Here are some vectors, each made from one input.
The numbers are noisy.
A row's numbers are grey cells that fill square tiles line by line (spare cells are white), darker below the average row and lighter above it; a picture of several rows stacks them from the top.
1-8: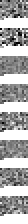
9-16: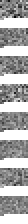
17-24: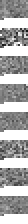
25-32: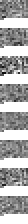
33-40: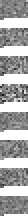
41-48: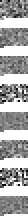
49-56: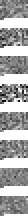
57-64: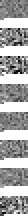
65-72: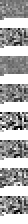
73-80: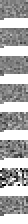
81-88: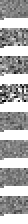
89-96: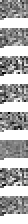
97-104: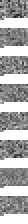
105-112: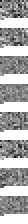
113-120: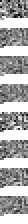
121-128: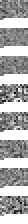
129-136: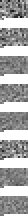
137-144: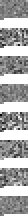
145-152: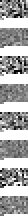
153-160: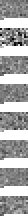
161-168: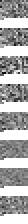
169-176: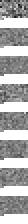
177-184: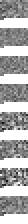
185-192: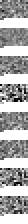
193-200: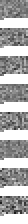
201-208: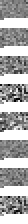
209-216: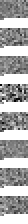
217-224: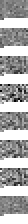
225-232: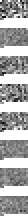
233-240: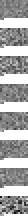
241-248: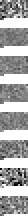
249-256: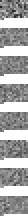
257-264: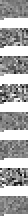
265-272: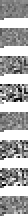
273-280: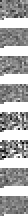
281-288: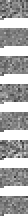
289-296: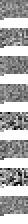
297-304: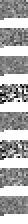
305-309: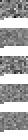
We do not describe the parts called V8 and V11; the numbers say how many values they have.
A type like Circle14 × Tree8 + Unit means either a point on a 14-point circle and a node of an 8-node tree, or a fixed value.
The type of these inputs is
(Bool × Circle9 + V11) × (Line9 + V8).
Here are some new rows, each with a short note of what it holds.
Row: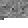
a point on a 9-point line and a value of V11
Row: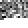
a point on a 9-point line and a value of V11
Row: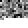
a point on a 9-point line and a value of V11
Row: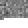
a point on a 9-point circle, a true/false value and a value of V8
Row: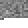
a point on a 9-point line and a value of V11
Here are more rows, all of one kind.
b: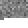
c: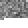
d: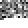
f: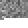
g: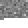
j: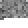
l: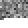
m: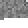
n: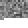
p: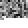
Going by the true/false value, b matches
f and l.
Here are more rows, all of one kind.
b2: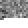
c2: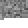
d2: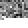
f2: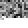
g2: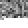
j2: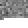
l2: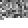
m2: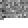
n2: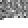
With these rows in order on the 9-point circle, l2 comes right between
c2 and n2.
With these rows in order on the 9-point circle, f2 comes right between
d2 and g2.
